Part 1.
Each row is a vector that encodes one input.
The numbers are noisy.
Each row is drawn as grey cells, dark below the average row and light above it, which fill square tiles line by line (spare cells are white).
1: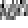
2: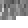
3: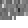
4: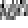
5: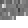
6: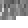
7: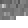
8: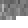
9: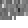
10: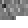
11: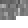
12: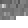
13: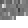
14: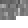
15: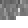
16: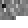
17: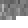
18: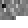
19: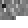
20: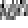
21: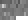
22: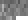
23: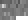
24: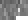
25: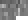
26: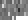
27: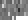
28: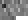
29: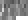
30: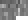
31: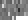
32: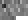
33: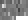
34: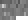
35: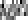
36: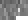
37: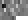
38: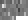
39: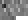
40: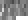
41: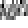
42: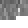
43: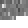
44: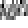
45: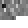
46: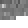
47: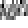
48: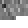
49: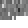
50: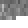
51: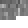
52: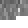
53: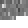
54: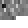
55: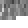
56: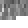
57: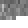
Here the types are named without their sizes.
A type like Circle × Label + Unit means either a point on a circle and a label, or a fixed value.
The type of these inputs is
Tree + Unit.
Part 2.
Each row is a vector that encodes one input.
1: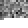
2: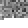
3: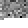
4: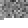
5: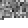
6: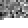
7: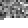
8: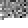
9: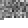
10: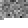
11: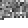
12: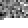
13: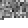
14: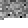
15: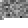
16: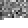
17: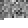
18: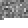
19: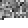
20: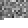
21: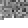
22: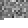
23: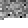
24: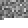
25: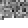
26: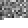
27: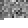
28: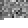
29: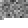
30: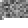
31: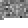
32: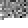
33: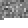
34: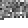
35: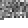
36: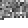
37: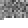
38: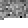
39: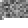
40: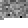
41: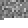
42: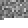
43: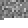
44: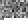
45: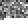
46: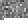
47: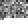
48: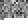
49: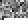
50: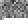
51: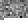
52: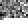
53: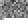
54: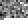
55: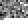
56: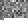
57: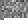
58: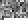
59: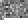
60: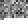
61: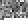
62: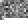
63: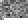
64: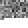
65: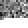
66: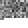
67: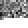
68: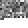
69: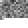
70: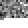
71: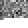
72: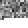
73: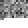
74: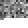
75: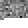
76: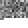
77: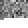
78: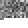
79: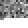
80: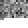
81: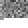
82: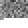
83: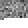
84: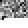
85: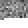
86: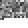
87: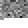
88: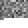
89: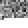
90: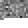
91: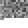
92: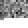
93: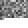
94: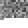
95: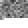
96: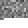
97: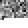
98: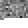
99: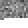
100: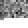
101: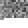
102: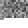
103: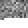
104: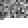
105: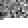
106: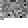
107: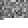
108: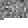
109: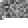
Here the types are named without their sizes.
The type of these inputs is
Line.
